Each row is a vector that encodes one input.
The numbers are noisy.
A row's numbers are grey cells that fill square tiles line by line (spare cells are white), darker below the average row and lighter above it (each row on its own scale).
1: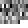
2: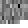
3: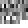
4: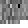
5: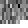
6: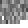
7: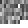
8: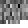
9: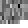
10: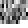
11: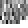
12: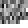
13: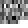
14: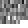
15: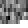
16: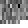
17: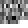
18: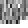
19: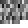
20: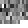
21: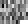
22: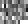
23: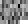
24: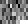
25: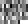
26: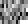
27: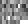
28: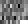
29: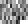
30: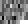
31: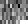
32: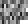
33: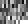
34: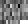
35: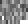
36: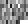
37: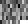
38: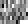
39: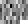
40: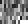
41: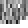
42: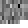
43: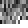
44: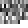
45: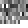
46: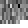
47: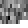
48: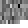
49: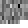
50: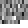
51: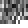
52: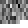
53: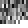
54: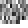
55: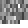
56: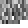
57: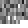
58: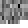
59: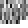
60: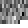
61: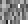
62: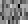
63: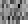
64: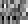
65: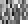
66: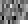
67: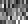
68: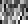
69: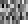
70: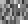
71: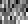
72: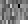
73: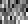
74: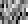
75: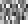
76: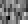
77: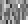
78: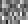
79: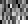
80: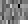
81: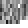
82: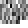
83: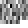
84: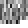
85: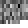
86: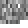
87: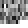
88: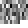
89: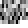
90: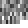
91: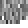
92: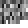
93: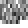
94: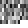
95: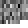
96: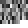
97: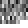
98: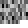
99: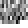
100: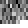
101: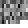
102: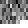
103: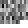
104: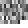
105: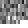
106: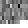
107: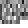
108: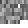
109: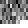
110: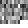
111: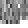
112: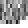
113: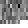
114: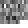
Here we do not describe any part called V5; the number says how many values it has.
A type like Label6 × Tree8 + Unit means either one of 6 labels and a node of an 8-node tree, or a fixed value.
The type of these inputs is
List2(Bool × V5).
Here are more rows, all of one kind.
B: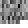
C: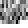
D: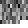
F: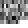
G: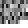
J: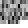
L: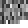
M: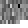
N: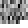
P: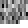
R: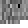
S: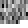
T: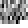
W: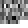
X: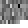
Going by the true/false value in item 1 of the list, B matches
D, N, R and T.
